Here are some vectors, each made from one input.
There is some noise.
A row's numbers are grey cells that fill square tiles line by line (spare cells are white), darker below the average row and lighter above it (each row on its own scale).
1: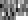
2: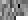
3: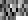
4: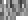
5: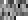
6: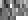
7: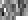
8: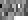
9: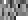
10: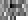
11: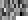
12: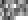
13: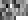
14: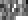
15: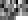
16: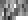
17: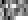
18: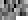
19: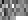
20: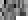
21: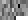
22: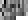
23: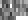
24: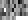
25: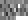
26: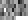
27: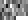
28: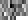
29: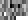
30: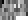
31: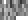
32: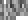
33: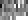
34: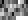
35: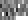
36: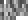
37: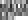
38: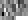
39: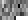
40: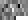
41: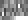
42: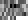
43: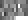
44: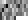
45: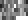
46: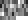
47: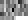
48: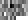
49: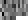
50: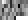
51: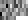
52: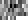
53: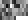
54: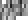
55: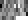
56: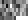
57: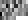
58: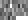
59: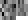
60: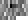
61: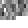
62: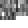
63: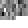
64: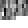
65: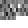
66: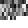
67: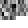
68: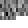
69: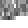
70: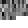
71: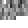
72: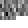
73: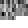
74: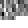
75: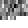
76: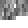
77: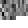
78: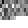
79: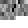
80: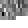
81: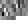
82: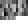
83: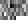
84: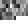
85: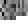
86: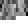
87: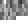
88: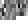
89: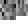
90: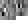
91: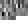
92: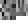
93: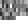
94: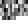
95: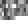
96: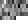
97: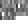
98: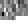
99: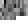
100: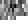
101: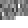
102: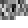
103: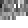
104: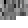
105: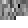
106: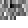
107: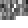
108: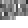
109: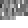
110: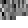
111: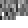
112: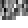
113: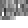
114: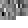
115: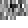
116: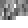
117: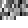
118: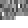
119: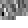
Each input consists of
either a node of a 13-node tree, or three true/false values.
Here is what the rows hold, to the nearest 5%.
About 35% of them hold a node of a 13-node tree. The rest hold three true/false values.
